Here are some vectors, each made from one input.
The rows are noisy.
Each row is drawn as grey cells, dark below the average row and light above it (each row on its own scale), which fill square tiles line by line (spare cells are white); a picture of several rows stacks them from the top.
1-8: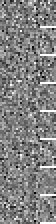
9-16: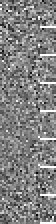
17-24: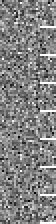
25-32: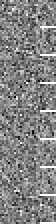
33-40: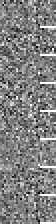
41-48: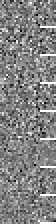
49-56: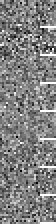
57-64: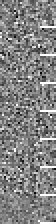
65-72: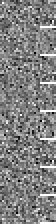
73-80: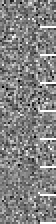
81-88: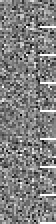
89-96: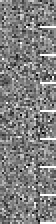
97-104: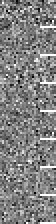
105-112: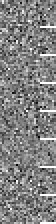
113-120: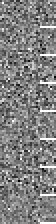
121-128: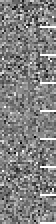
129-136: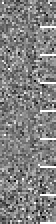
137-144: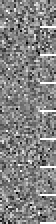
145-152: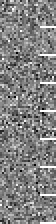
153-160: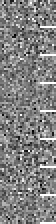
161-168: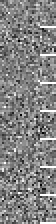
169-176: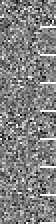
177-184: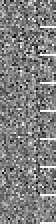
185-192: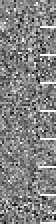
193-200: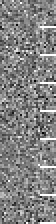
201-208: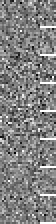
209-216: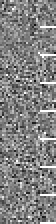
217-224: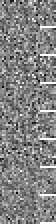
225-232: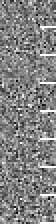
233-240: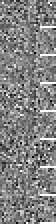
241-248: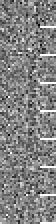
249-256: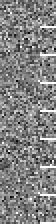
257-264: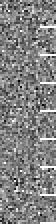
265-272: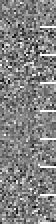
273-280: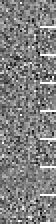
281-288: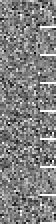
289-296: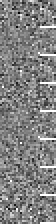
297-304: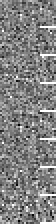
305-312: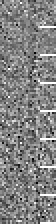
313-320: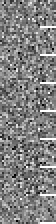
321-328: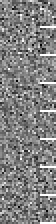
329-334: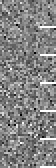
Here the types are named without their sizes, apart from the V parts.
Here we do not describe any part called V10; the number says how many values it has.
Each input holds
either a point on a circle, or a fixed value, or a true/false value and a value of V10.
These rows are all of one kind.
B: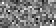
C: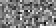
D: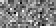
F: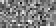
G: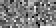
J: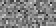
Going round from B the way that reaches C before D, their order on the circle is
B, C, D, F, G, J.
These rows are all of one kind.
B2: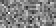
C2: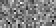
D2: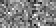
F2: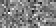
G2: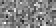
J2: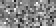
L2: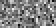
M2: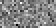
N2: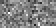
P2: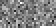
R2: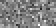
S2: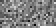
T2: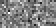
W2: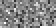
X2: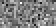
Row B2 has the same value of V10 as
D2, F2, N2 and T2.
